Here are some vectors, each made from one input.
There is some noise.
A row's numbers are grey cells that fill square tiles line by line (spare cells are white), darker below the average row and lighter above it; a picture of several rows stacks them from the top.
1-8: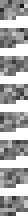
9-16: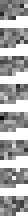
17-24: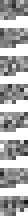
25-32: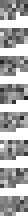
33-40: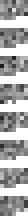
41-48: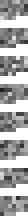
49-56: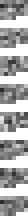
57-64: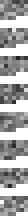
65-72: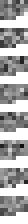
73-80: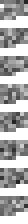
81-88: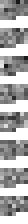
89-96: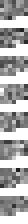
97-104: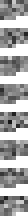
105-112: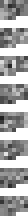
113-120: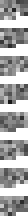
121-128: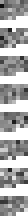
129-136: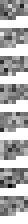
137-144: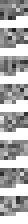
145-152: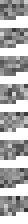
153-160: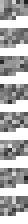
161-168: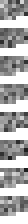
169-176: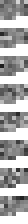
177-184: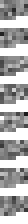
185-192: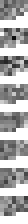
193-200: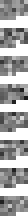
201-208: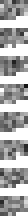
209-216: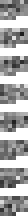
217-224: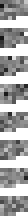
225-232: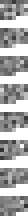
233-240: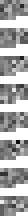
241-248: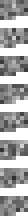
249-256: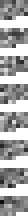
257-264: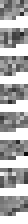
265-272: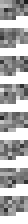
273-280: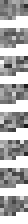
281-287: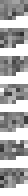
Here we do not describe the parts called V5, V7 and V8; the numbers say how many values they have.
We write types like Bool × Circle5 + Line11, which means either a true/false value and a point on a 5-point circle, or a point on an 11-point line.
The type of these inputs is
(Bool × Line6 + V7) × (Line9 × V5 + V8).
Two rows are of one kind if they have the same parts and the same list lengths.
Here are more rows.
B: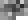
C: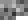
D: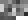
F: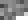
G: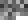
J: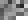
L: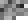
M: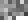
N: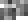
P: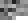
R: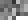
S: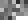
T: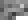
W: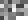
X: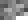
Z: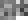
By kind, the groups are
B, R
C, N
D, J, L, M, S, W
F, G, P, T, X, Z

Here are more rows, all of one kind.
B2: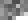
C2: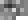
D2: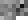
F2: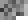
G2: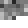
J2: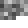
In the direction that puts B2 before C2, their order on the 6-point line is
G2, J2, D2, B2, F2, C2.
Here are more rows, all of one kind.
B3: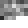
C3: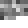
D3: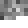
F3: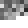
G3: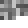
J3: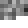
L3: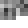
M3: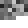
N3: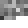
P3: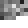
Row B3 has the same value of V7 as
M3 and P3.
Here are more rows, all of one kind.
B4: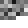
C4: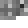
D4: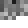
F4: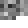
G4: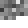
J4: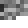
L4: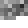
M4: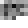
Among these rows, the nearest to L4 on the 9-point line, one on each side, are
C4 and J4.
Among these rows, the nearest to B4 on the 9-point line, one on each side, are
C4 and M4.
